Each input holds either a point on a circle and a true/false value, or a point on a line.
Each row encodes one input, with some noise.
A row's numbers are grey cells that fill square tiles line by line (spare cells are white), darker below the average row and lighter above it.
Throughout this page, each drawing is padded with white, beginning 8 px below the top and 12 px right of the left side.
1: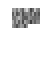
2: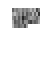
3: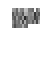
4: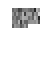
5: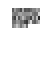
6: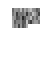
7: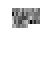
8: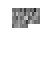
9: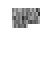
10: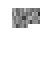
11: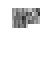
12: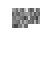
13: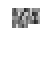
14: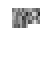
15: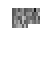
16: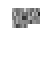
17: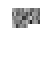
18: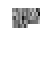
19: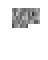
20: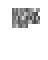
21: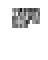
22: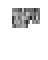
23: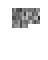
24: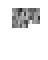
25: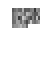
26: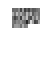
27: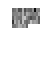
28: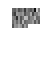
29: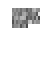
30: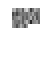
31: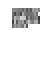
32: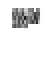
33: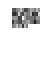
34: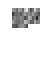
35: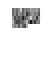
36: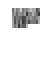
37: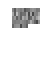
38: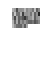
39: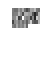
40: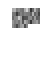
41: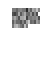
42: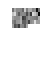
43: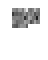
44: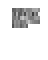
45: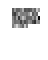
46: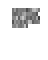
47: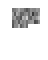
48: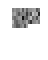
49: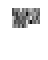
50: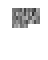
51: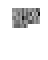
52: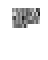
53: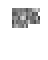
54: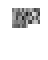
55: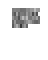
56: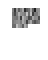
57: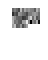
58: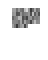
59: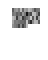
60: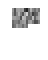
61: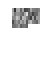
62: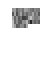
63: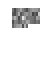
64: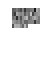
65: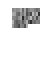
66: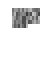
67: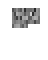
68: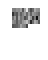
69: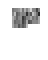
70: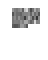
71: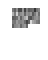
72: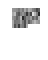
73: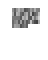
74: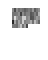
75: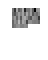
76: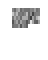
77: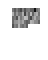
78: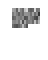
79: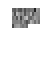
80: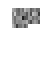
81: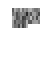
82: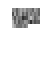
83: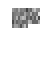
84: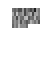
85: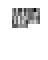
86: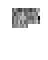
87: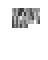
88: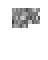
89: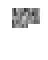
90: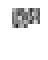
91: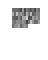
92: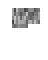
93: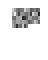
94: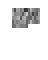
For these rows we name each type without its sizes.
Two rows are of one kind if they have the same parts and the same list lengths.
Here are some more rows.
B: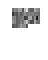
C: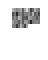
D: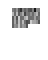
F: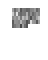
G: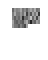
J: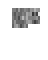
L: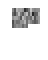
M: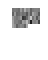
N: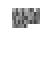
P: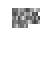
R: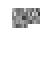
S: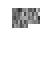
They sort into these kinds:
B, C, G, M, N, R
D, F, J, L, P, S

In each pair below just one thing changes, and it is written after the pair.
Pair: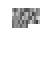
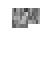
the place on the circle
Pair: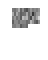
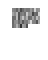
the place on the circle
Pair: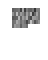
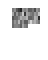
the place on the circle
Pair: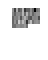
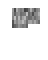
the true/false value
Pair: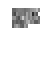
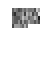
the true/false value
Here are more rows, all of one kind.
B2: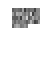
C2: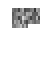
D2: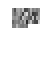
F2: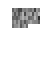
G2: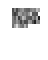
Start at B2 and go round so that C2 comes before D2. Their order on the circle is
B2, F2, G2, C2, D2.
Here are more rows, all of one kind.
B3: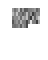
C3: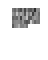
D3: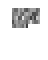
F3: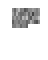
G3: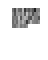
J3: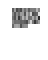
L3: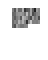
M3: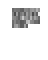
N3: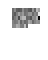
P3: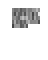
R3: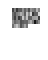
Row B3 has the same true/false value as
D3, F3, M3 and P3.
